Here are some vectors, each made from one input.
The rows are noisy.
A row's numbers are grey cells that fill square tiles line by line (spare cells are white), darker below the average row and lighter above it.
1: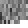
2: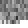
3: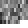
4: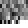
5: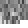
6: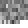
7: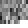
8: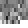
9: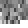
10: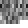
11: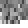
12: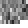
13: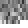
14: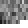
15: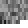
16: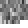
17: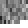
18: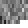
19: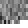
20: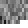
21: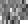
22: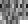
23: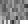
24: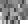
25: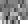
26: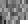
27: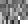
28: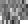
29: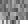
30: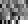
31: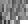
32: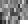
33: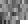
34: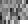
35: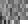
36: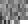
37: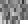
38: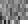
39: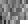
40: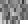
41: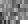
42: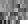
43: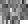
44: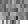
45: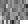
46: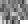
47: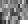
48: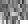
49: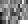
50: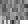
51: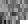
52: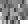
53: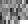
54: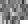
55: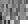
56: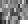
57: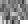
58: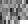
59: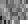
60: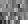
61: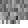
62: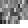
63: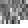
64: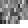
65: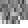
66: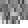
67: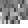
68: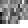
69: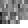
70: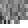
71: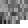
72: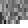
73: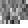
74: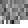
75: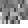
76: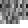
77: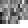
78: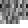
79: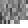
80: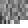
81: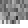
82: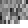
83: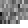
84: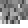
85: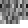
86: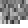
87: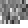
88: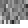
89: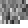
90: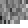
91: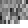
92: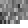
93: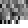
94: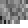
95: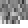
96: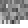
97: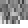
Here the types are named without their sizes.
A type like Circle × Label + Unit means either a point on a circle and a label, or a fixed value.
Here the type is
Bool × List(Line).
